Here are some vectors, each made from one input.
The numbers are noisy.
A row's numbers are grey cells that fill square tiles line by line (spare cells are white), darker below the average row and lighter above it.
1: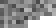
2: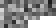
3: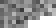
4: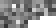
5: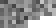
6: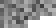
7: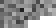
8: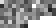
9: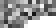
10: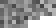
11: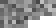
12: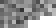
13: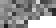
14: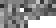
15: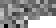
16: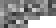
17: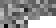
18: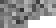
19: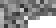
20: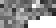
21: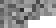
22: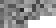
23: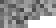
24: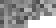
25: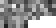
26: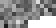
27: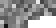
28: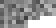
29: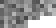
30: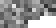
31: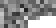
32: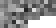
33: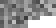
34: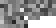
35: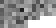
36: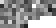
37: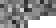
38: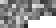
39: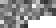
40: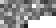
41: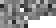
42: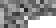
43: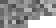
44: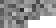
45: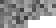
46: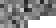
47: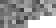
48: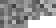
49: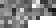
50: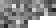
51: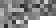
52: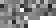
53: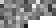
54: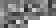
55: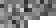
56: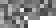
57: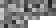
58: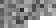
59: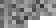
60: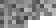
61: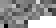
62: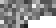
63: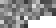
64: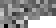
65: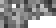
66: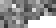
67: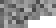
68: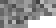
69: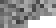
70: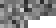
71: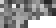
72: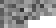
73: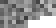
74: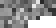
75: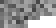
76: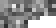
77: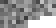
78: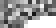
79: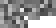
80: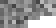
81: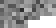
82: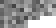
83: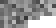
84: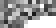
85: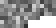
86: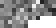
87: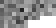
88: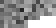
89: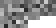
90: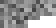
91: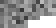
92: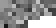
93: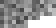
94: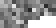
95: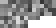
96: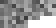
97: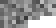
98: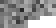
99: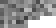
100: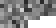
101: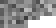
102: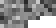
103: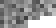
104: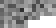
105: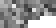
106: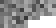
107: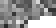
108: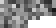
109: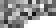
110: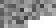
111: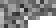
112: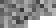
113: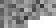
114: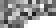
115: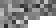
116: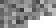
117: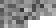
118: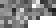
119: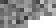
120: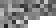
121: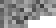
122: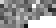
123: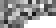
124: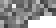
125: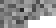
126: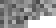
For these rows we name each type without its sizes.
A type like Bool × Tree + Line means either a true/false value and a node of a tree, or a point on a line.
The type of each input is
Bool × Bool × Bool × Bool + List(Line).
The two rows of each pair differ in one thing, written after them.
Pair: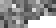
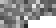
the place on the line in item 1 of the list
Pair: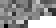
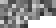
the place on the line in item 1 of the list
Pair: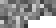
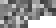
the place on the line in item 2 of the list
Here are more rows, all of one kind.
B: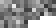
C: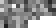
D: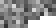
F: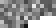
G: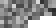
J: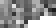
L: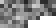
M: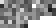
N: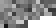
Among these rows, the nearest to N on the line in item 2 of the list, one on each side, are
F and G.
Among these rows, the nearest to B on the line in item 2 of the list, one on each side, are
C and F.
